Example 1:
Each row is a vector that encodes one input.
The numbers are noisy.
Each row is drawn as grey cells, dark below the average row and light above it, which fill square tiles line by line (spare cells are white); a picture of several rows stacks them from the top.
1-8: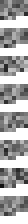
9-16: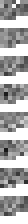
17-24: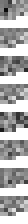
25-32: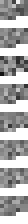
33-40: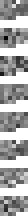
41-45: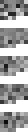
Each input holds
a node of a 10-node tree.
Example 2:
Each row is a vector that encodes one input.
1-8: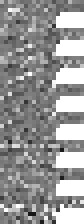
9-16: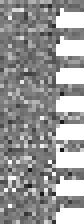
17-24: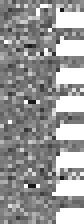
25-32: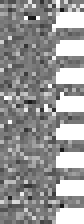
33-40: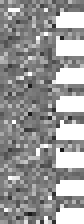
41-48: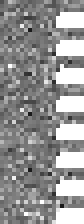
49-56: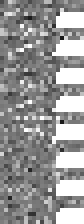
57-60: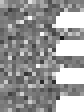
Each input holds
one of 9 labels.
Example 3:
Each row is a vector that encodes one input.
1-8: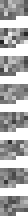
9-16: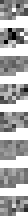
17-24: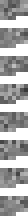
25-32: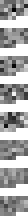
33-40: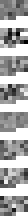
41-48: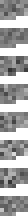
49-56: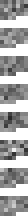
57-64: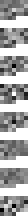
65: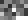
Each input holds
a node of a 9-node tree.
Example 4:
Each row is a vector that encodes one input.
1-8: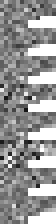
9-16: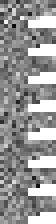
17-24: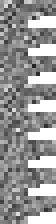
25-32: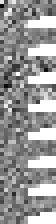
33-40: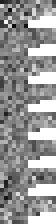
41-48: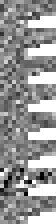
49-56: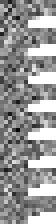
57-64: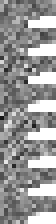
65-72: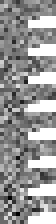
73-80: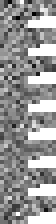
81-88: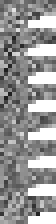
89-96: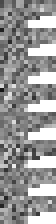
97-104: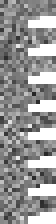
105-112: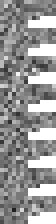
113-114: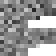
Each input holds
one of 8 labels.
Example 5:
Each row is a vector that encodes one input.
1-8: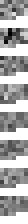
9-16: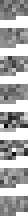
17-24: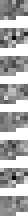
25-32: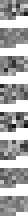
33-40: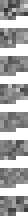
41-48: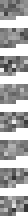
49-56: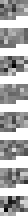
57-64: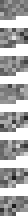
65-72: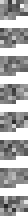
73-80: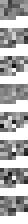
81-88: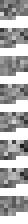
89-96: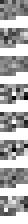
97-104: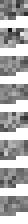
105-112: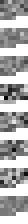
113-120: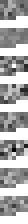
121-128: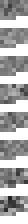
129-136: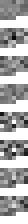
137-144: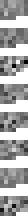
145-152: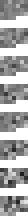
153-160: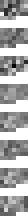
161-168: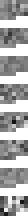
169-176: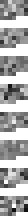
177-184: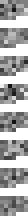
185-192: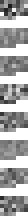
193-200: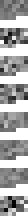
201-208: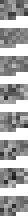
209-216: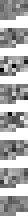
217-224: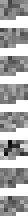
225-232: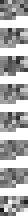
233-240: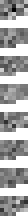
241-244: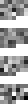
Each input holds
a node of a 9-node tree.
